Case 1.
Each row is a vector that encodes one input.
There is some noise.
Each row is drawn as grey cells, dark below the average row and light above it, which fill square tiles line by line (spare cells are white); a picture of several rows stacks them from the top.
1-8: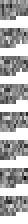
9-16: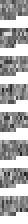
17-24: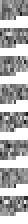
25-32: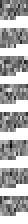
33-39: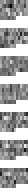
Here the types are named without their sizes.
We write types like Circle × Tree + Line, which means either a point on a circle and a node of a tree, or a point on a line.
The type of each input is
Label × Line × Line.
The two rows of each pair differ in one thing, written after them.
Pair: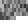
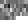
the place on one of the two lines
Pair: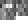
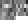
the place on one of the two lines
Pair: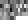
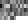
the label
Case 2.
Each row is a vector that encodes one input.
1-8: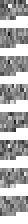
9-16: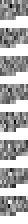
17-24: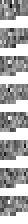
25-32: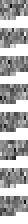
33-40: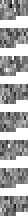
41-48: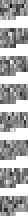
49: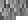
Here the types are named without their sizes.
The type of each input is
Label × (Tree + Unit).
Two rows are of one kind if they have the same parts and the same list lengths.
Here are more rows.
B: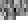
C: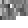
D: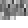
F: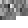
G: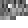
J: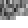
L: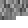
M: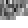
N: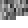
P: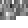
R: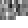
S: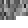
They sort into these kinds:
B, D, J, M
C, F, G, L, N, P, R, S

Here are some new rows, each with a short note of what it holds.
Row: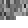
a label and a node of a tree
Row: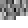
a label
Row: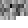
a label
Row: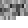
a label
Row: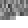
a label and a node of a tree
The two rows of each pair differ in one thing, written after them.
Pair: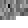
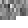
the node of the tree
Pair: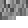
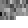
the label
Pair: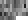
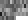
the node of the tree
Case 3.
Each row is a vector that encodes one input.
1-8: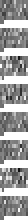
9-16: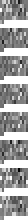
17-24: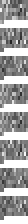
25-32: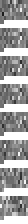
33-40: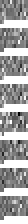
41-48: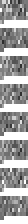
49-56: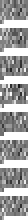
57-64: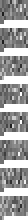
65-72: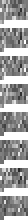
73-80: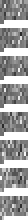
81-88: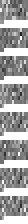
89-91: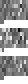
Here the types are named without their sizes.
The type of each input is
Bool × Line.
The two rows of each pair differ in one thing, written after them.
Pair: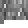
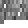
the place on the line
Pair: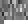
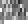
the true/false value
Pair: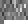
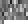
the place on the line
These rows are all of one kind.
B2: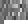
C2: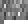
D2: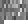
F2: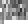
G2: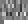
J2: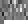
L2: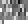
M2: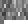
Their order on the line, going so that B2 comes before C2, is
G2, B2, D2, C2, M2, F2, J2, L2.
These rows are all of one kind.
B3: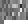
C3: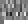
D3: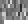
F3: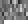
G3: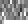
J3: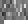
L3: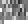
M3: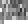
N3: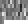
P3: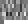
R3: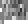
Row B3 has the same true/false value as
F3 and J3.
